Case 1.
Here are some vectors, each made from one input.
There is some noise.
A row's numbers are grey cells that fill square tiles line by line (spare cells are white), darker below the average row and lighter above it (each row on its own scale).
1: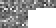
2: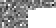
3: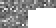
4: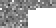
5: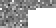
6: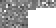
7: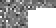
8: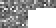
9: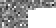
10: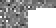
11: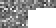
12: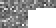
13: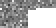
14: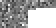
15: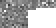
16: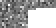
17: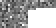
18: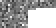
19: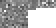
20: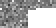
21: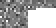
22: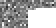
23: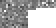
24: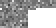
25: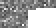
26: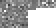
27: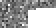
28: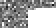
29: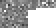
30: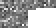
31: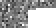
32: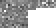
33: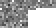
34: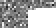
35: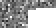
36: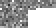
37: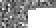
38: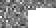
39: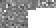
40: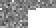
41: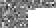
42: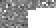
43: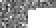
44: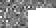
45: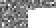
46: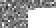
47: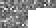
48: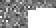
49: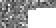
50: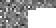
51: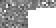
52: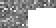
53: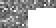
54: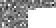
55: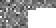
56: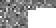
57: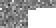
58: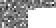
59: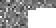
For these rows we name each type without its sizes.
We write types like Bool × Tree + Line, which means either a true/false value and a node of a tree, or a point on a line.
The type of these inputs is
Circle.
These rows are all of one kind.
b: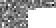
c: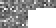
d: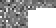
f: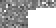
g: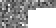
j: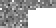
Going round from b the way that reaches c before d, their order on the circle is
b, g, c, d, f, j.
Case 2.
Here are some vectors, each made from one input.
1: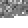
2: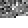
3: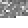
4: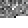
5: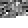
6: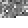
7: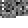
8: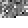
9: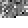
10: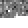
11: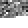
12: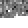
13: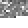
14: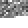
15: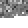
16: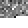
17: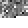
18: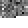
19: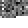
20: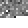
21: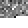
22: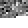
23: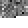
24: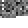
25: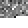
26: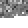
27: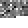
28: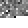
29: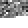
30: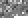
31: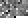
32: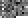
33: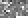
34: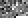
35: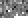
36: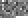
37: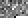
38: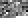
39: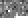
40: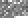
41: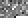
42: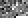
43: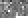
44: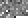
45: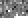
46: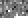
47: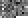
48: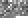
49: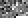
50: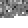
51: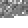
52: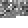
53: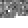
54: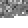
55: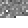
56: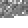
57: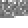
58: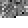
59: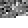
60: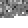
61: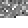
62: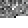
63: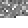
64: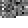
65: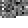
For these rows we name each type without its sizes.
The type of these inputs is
Label.
